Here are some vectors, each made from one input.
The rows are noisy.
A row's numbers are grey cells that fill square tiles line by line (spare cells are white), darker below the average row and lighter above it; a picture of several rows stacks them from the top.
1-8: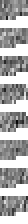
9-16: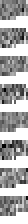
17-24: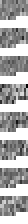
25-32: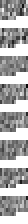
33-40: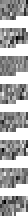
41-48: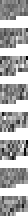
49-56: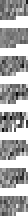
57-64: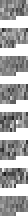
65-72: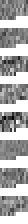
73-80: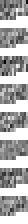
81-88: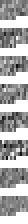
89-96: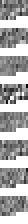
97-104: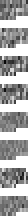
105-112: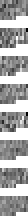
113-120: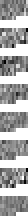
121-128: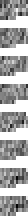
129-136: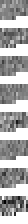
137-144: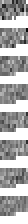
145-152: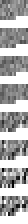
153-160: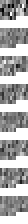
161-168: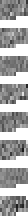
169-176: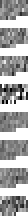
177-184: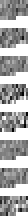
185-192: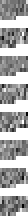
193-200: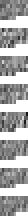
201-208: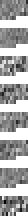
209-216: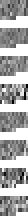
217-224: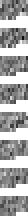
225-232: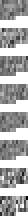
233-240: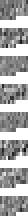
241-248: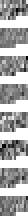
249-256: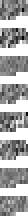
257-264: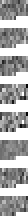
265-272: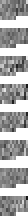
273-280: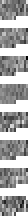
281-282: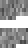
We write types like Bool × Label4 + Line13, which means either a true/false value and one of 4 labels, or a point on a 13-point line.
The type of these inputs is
Circle8 + Tree13 + Unit.
